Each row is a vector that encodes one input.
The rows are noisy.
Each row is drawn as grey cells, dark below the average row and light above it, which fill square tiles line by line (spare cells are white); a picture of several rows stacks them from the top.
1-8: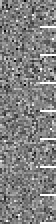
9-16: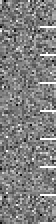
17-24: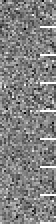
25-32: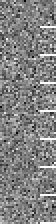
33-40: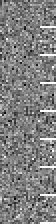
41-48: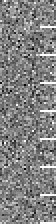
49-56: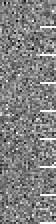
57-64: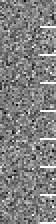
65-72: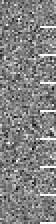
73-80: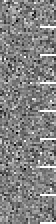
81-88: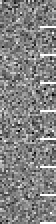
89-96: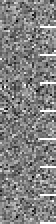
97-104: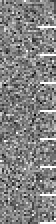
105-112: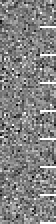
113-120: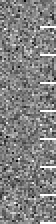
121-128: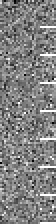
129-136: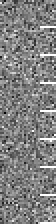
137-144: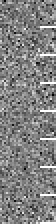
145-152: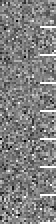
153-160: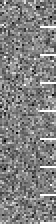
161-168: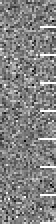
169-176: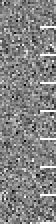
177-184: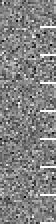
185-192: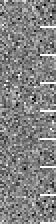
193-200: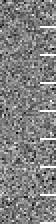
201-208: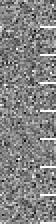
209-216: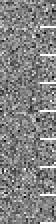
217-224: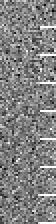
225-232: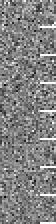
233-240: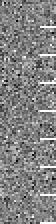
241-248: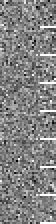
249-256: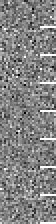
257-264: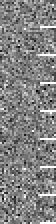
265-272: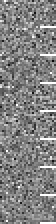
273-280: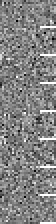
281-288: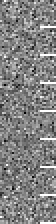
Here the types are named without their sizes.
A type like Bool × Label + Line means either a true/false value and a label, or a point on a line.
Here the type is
(Circle + Line) × (Label + Tree).
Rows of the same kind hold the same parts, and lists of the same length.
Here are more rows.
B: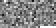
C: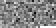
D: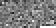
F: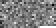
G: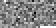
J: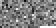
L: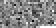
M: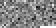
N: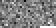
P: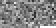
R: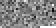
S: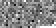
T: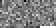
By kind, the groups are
B, C, G, M, P, R
D, N, T
F, J
L, S

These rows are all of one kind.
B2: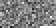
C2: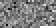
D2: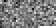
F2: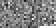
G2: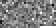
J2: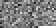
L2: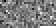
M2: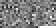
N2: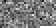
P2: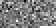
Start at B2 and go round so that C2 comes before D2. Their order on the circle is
B2, C2, G2, L2, N2, D2, J2, P2, M2, F2.
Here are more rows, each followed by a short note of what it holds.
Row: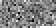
a label and a point on a line
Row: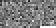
a point on a circle and a node of a tree
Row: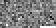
a point on a circle and a node of a tree
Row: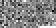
a label and a point on a line
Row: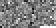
a point on a circle and a label
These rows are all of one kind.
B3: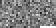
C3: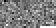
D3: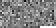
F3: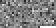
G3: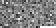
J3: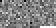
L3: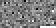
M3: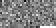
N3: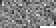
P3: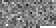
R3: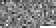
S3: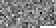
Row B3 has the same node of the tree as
C3, M3, N3 and P3.
